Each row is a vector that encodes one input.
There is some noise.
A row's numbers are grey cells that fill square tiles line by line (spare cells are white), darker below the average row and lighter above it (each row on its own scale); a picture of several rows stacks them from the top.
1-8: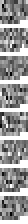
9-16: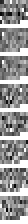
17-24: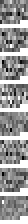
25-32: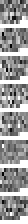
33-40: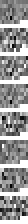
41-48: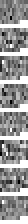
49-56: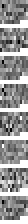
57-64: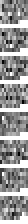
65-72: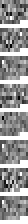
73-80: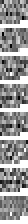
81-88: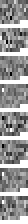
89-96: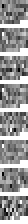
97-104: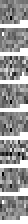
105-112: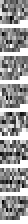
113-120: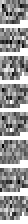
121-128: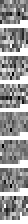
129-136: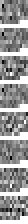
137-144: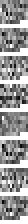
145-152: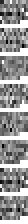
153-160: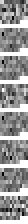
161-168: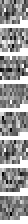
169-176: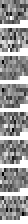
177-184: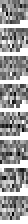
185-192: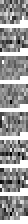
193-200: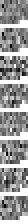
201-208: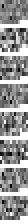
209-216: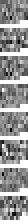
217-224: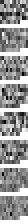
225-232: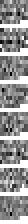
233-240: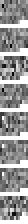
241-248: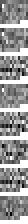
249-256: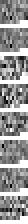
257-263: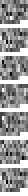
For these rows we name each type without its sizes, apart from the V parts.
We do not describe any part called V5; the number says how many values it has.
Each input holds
a list of items, each a true/false value and a value of V5.
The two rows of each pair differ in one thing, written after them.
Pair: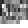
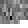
the true/false value in item 2 of the list
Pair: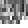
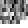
the value of V5 in item 2 of the list
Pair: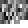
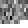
the value of V5 in item 1 of the list
